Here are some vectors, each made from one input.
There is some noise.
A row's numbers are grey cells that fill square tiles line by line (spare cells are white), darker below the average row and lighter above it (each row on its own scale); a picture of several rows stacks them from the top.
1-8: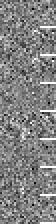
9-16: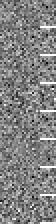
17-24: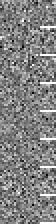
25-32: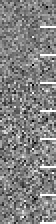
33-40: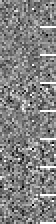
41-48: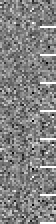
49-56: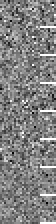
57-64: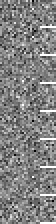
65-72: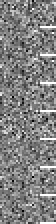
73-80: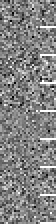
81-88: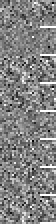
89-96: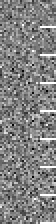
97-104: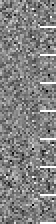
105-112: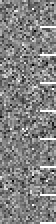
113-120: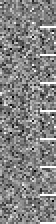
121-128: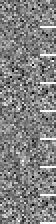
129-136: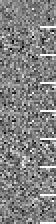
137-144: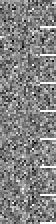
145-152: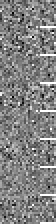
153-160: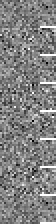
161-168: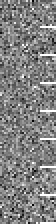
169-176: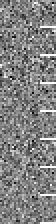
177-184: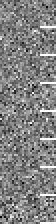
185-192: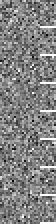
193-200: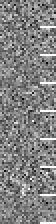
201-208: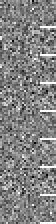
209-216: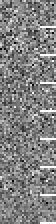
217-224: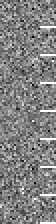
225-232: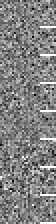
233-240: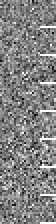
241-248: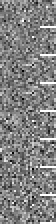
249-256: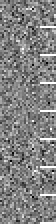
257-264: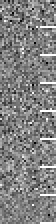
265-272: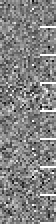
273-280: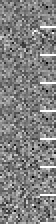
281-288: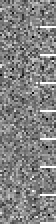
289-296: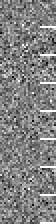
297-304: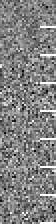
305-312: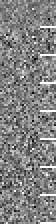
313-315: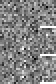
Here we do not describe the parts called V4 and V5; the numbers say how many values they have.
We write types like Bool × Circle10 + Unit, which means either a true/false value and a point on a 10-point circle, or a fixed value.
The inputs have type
(Line8 + V5) × V4 + List2(Line7).
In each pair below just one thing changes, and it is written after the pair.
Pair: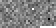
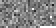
the place on the 8-point line
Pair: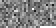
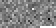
the place on the 8-point line
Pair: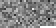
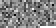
the place on the 8-point line
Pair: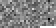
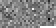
the value of V4
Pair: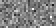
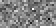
the place on the 8-point line
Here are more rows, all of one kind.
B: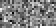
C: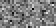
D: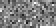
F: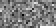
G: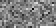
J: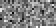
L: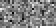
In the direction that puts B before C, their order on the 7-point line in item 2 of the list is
F, D, J, B, L, C, G.
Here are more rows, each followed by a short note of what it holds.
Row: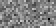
a point on an 8-point line and a value of V4
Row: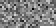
a list of one item
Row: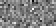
a value of V4 and a value of V5
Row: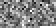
a value of V4 and a value of V5
